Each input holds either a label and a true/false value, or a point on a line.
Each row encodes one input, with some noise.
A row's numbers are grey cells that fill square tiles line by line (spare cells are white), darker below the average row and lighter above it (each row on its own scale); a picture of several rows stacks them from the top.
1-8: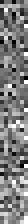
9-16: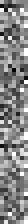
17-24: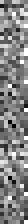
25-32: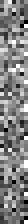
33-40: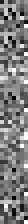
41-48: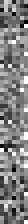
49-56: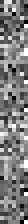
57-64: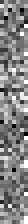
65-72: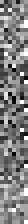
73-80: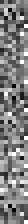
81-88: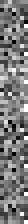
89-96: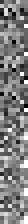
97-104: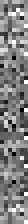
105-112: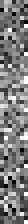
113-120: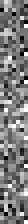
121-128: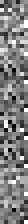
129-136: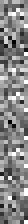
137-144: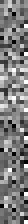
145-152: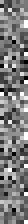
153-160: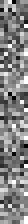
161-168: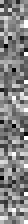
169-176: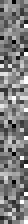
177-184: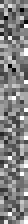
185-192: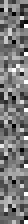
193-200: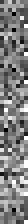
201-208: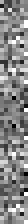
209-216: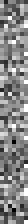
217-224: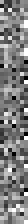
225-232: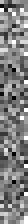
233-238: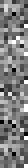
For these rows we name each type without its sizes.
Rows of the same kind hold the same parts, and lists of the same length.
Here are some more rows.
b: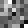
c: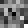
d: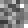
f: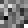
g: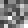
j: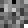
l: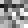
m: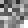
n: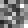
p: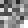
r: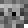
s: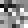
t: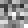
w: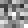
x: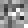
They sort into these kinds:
b, c, f, j, r
d, g, l, m, n, p, s, t, w, x

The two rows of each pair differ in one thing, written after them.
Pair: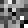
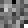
the label
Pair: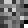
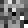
the label
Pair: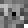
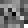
the label
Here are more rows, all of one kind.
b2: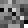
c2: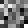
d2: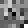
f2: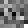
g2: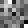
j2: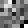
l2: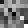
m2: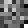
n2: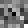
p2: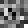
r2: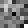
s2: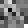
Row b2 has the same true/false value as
g2, j2, m2 and r2.
